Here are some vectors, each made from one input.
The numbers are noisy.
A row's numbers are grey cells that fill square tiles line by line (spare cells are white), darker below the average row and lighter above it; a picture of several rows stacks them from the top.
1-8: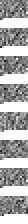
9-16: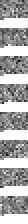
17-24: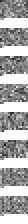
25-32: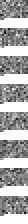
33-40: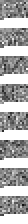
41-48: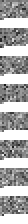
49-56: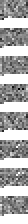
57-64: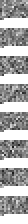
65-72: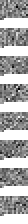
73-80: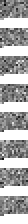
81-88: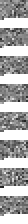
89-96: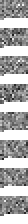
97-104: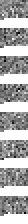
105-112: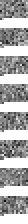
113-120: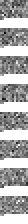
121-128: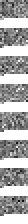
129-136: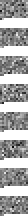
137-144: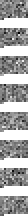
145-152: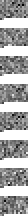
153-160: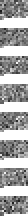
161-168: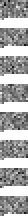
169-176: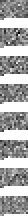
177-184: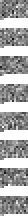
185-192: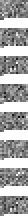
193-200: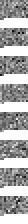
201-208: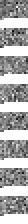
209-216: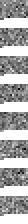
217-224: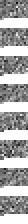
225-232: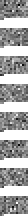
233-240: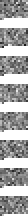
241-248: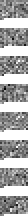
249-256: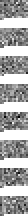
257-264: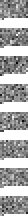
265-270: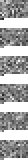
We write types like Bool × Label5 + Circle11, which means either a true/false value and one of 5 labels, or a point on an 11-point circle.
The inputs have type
(Label5 + Tree12) × (Line8 + Line10).
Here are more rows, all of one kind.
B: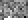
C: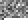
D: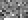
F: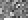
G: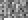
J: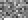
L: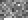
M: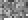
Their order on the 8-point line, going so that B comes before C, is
M, G, B, L, D, F, C, J.
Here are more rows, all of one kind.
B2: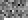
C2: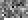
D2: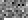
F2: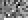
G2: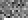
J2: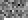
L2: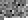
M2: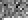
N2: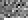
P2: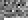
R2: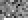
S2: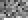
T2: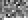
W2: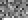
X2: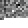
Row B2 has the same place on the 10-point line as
D2, J2, L2 and P2.
